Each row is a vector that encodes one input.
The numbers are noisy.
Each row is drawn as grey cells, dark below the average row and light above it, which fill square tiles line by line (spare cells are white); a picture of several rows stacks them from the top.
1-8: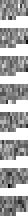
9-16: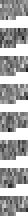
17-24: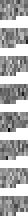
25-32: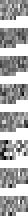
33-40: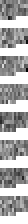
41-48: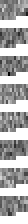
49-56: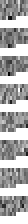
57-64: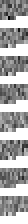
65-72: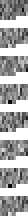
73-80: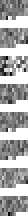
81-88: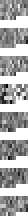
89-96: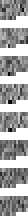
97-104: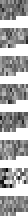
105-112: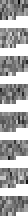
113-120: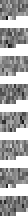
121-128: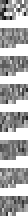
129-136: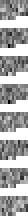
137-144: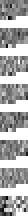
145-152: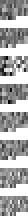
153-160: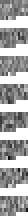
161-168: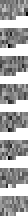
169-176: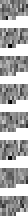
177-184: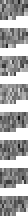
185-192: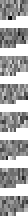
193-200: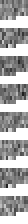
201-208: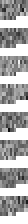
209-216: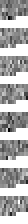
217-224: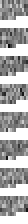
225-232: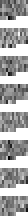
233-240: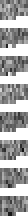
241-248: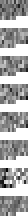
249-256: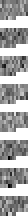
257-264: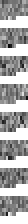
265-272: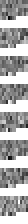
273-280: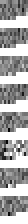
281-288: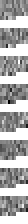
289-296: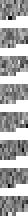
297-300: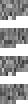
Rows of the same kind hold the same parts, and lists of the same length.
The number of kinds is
4.
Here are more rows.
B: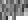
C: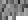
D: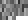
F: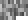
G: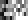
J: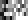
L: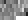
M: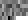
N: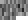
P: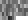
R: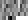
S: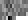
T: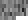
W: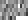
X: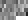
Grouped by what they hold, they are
B, C, D, F, S, T
G, J
L, M, N, P, X
R, W

